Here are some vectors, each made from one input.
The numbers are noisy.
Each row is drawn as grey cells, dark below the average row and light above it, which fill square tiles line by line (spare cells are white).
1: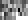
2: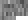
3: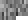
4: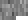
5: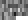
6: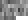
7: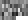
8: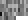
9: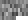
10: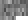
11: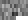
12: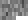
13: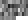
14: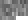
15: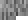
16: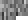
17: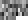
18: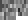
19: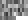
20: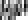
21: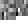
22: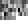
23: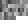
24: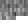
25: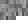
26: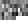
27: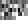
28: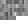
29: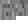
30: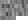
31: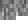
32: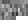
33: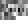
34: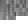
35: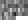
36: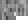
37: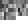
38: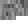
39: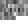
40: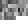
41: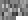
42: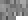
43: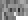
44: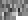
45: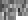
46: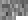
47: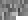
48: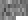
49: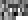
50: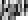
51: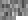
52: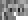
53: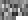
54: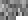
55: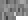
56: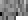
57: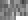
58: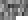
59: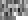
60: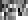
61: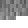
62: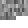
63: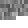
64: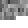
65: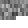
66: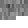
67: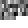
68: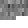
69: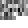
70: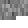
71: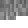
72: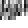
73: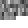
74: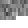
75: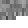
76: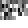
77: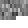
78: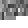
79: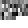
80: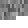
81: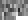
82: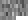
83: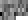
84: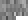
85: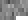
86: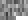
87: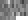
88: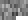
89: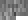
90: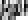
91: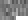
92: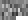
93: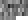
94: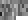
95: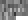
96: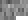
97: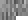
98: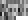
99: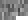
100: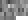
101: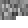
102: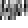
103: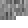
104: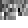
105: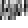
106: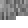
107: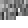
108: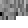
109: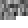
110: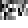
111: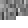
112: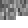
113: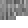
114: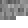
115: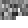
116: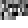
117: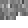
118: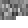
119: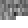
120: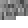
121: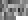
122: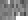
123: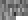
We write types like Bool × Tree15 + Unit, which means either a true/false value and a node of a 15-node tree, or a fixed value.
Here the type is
Bool × Label6 + Unit.
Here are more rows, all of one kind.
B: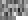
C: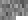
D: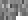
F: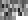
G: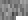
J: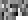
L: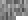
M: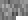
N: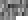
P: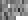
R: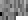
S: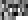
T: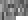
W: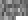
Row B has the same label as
C, F, L and T.
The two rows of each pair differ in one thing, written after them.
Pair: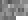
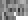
the label
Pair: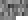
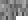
the true/false value
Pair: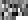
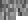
the true/false value
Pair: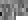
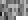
the true/false value
